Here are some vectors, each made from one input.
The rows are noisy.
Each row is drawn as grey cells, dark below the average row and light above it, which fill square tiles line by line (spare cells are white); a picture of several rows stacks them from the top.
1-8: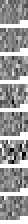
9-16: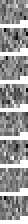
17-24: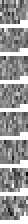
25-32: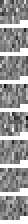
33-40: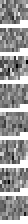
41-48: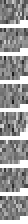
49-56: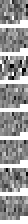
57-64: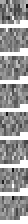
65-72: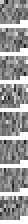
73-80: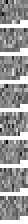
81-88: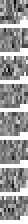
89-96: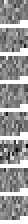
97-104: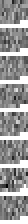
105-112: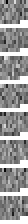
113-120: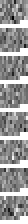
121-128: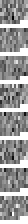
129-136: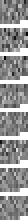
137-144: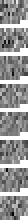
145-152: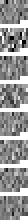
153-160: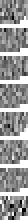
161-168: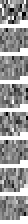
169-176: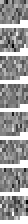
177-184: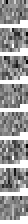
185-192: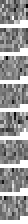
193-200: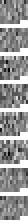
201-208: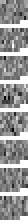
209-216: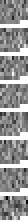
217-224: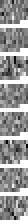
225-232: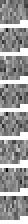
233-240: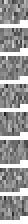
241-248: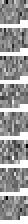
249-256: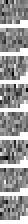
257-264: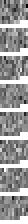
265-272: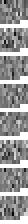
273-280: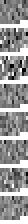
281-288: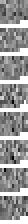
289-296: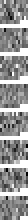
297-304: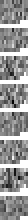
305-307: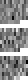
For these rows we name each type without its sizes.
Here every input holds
a list of items, each either a point on a line, or three true/false values.
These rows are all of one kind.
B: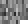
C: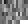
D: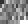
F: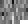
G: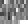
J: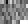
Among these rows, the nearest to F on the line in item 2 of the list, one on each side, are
C and G.
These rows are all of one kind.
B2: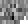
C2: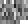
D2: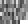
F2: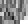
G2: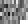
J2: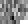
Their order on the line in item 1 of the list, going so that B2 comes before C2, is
G2, D2, F2, B2, J2, C2.
